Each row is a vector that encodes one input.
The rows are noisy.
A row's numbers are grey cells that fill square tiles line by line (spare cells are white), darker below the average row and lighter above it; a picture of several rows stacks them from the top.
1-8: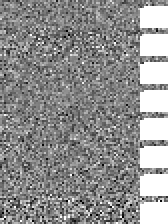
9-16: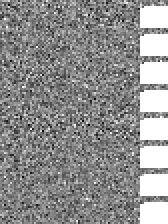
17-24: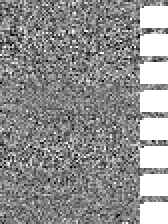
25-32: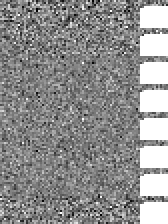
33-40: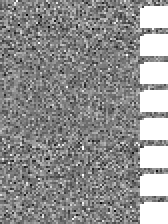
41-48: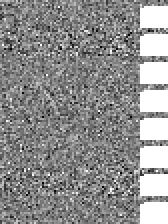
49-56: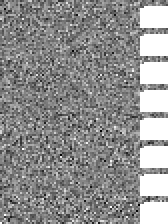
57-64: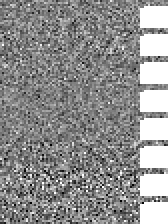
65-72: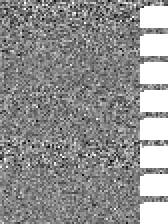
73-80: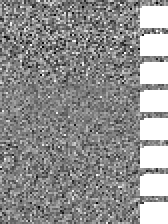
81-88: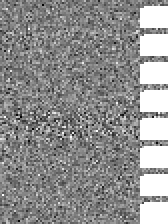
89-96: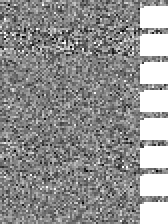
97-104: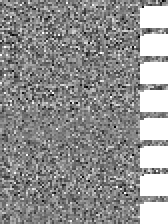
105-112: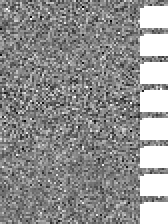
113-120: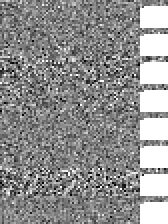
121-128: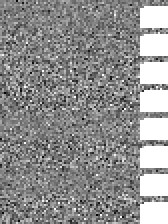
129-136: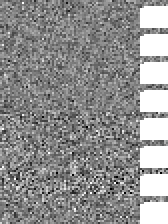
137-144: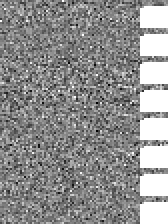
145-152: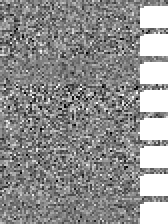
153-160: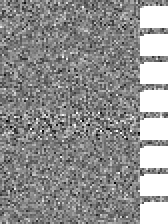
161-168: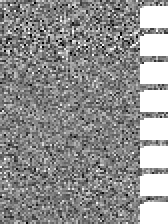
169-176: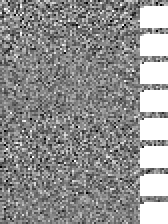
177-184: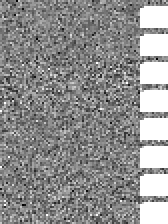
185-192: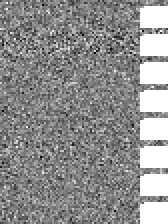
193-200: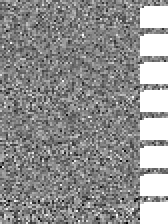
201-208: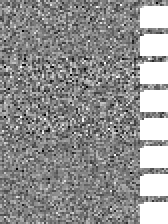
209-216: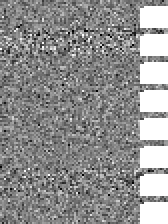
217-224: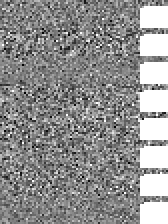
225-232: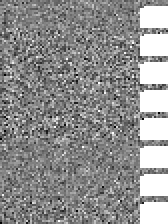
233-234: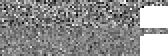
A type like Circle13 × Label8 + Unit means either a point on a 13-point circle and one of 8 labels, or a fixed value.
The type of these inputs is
Circle11 × Circle11 × Tree10 + Line6.
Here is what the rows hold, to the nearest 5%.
About 75% of them hold a point on each of two 11-point circles and a node of a 10-node tree. The rest hold a point on a 6-point line.
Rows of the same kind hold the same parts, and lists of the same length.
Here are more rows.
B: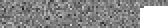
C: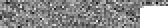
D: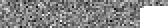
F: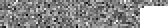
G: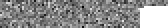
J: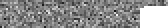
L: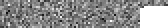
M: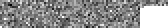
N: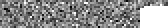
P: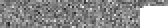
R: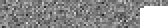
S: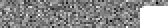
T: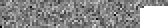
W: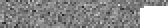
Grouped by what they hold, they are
B, C, D, G, J, L, P, S, T, W
F, M, N, R

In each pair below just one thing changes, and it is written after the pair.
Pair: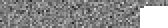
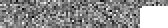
the place on one of the two 11-point circles
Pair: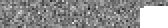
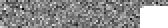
the place on one of the two 11-point circles
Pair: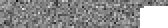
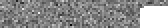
the place on one of the two 11-point circles
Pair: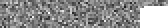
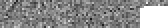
the place on one of the two 11-point circles
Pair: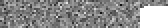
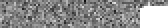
the node of the tree
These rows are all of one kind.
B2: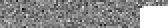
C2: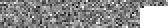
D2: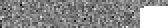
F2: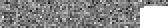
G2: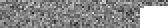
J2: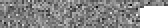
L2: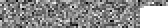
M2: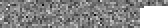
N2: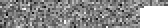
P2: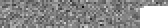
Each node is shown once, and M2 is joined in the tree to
B2.
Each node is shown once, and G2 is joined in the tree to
C2.
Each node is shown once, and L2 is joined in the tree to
B2, C2 and F2.
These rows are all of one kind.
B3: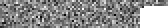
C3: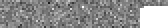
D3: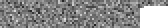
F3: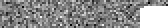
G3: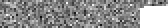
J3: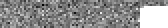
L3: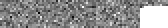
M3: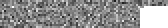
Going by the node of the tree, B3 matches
D3 and G3.
